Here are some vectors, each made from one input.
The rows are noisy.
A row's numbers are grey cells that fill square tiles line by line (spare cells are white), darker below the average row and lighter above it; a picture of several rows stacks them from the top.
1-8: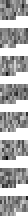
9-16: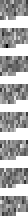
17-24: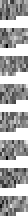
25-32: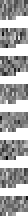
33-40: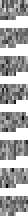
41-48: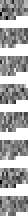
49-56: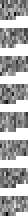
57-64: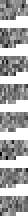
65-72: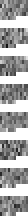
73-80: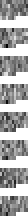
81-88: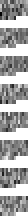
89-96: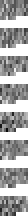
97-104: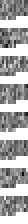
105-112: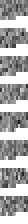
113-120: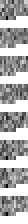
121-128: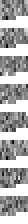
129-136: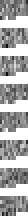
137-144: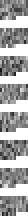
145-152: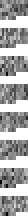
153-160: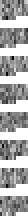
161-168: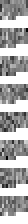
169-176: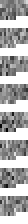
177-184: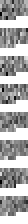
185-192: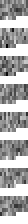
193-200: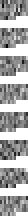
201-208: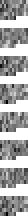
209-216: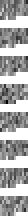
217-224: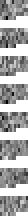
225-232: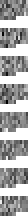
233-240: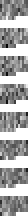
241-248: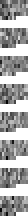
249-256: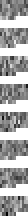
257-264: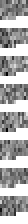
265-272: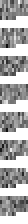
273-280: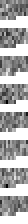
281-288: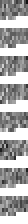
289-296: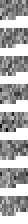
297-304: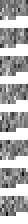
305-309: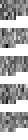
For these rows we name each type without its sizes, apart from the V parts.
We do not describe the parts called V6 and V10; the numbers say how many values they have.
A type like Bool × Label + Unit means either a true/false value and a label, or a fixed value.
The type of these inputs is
(Bool × V6 + V10) × (Circle + Unit).
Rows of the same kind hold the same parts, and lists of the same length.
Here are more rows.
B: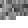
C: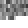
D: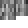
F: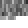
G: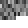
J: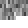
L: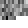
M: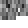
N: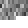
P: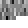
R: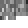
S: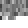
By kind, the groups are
B, C, D, F, R, S
G, M
J, N
L, P

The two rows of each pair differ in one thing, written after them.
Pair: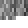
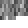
the true/false value
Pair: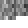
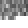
the value of V6
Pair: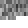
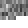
the value of V6
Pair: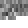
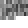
the value of V6
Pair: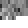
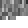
the place on the circle
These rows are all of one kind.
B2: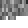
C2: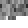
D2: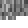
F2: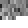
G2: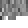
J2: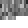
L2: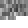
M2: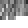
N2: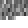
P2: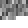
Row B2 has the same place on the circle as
D2, J2 and N2.
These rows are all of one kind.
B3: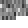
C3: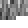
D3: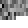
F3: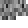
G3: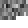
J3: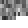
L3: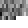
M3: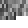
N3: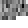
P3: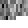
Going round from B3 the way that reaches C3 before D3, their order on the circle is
B3, M3, L3, G3, F3, N3, P3, C3, J3, D3.
